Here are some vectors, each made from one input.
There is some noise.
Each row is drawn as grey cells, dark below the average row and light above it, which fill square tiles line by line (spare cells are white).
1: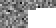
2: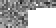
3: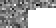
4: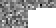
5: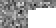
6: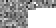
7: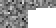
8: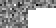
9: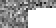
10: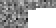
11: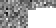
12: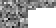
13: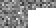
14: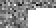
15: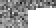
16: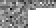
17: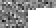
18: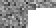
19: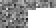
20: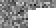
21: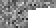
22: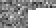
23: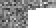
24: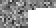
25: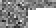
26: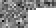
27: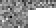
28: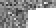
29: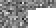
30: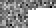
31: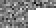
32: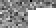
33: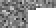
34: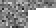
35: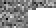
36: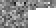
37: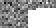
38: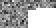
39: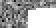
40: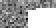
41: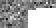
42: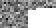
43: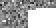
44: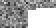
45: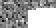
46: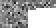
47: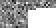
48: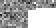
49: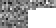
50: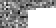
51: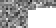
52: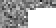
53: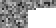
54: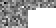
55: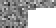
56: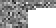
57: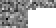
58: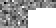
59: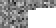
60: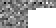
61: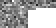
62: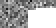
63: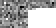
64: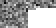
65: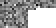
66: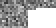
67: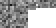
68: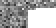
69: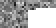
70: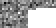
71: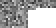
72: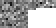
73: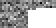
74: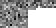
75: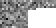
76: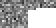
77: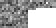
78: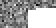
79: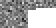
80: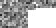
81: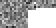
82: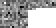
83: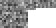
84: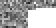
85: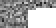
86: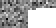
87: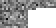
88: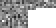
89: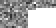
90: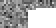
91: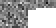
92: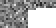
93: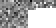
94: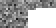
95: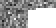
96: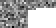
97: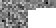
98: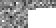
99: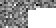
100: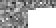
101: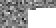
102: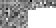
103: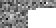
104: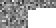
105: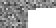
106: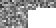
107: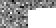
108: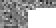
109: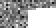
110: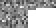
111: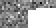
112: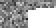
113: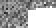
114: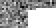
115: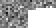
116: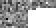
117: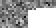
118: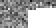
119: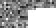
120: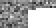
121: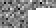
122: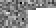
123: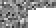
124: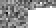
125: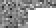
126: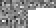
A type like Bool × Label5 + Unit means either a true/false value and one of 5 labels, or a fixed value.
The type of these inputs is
(Bool × Label4 + Label5) × Label4.
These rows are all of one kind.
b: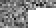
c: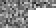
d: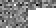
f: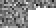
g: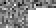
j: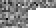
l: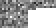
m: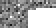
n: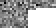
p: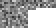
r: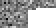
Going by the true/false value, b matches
c and m.
